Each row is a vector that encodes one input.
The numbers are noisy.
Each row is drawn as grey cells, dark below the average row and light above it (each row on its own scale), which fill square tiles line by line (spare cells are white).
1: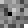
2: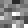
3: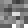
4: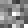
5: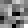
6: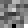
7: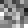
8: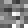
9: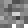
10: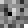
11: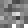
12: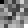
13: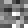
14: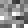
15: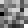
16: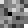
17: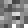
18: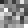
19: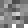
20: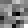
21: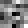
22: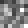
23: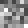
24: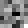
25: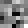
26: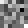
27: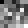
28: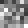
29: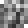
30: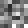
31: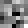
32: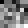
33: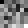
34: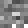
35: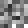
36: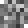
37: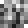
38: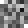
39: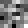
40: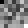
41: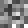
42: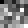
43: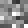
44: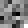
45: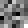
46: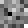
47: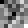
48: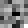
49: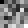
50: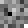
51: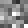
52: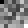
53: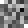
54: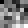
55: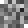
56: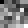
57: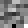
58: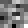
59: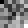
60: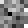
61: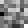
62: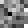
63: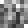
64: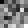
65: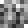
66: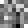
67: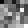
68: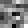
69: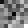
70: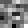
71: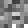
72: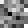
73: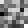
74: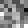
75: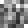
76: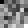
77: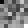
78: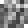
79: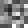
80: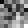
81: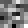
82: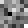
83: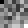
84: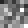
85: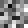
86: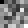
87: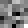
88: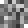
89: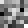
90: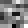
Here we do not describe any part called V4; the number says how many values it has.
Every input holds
a true/false value, together with either a point on a 5-point line, or a value of V4.
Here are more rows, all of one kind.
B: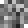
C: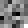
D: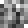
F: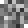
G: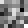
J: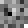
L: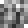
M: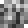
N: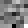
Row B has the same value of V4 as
C and F.
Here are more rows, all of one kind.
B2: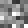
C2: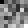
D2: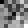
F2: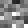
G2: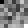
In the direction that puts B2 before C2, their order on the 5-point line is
B2, F2, C2, G2, D2.
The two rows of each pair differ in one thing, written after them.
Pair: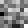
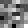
the true/false value
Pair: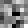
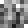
the true/false value
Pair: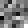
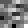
the value of V4
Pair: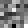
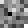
the true/false value
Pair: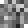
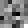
the true/false value
